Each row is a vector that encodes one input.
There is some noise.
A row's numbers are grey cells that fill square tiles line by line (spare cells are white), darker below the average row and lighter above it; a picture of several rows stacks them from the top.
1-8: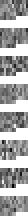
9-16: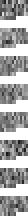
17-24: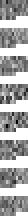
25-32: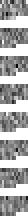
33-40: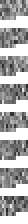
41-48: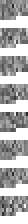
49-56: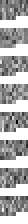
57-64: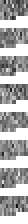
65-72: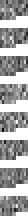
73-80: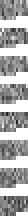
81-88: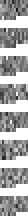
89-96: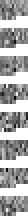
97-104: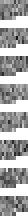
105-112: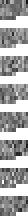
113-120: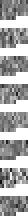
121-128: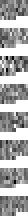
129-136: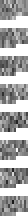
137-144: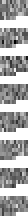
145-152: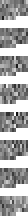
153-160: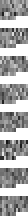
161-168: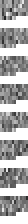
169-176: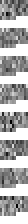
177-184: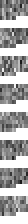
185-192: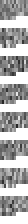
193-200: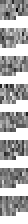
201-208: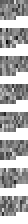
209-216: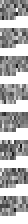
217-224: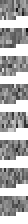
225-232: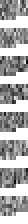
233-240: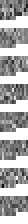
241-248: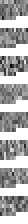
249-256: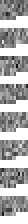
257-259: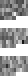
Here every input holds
a point on a 13-point line and a true/false value, together with a list of up to two points on a 12-point line.
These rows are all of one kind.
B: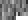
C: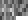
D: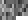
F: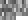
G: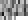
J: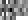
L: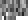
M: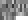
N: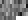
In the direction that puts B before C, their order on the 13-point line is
B, M, L, G, J, F, D, C, N.
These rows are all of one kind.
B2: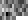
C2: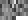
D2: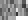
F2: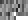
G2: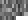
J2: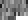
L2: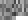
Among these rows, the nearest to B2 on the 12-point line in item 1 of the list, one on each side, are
F2 and J2.
